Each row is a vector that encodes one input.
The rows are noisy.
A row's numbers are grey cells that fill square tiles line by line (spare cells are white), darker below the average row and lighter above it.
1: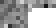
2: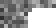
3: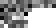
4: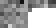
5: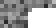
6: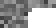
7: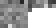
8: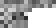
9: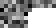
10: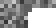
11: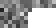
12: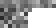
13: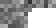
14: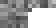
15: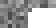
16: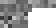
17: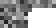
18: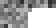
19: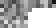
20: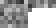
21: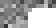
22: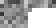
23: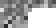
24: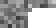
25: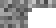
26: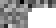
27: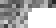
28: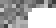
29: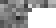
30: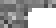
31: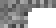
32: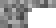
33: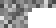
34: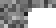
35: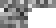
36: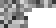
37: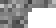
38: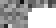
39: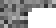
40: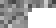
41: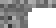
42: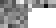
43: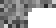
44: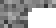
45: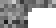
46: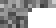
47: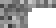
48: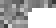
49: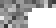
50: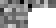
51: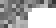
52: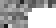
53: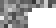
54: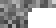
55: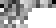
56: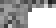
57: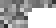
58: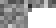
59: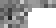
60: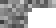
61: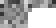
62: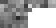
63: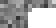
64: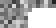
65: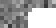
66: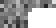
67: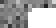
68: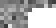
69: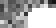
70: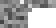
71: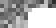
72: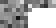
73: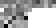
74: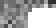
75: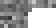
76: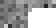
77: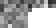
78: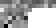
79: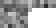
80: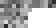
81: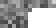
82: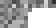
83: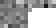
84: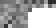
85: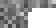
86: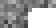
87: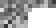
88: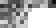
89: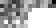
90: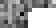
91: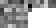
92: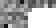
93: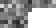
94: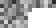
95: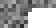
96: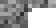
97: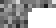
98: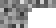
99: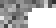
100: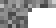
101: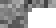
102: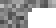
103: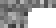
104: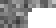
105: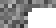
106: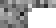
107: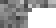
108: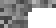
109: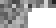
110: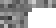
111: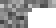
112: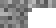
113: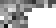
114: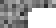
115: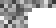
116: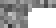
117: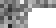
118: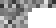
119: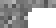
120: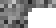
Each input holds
either a node of a 10-node tree and a true/false value, or a node of a 12-node tree.
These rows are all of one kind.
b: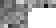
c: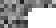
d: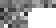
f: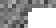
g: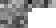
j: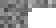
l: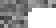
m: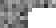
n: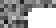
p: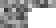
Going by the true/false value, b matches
d and g.
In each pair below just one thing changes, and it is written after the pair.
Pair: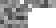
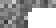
the true/false value
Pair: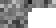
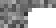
the true/false value
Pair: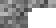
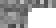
the node of the tree
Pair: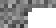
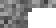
the node of the tree
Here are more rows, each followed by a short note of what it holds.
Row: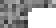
a node of a 10-node tree and a true/false value
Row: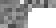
a node of a 10-node tree and a true/false value
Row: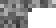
a node of a 10-node tree and a true/false value
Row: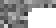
a node of a 10-node tree and a true/false value
